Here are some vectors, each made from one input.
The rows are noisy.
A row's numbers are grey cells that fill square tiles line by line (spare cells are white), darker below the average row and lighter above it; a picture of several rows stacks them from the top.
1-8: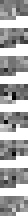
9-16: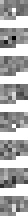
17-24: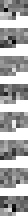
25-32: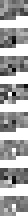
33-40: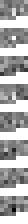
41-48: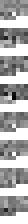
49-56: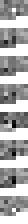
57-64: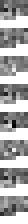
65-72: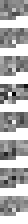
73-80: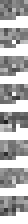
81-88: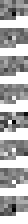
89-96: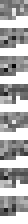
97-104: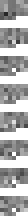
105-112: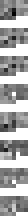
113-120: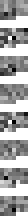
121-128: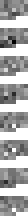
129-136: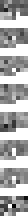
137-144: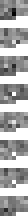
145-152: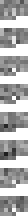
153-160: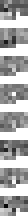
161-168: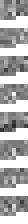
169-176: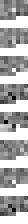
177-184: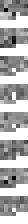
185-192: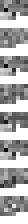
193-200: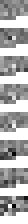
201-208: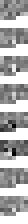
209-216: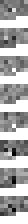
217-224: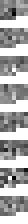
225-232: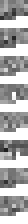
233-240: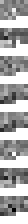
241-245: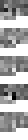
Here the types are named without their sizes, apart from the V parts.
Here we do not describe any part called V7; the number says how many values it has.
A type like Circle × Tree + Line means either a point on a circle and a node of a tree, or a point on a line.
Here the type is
Line + List(Bool × V7).
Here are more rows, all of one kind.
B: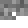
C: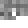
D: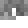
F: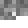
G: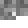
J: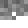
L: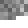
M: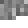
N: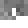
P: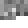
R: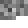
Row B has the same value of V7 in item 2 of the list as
C, N and R.
